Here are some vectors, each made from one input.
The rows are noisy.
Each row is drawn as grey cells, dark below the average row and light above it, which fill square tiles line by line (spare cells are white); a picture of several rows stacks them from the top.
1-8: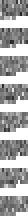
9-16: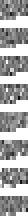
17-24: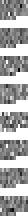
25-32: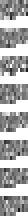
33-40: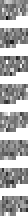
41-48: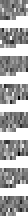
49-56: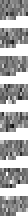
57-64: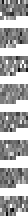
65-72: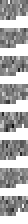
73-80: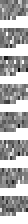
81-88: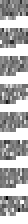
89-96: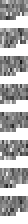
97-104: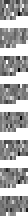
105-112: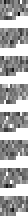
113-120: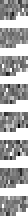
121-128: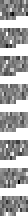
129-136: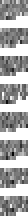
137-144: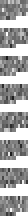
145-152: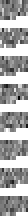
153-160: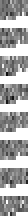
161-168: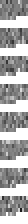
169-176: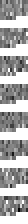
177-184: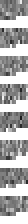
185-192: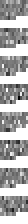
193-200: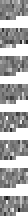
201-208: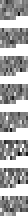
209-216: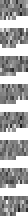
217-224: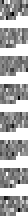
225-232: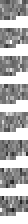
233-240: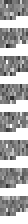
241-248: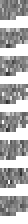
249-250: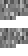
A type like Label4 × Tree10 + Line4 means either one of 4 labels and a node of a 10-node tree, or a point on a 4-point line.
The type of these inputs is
Line5 + Line8.
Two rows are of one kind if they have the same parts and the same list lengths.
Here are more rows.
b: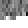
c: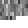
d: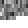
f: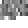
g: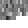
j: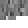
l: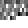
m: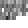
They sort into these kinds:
b, d, f, j
c, g, l, m

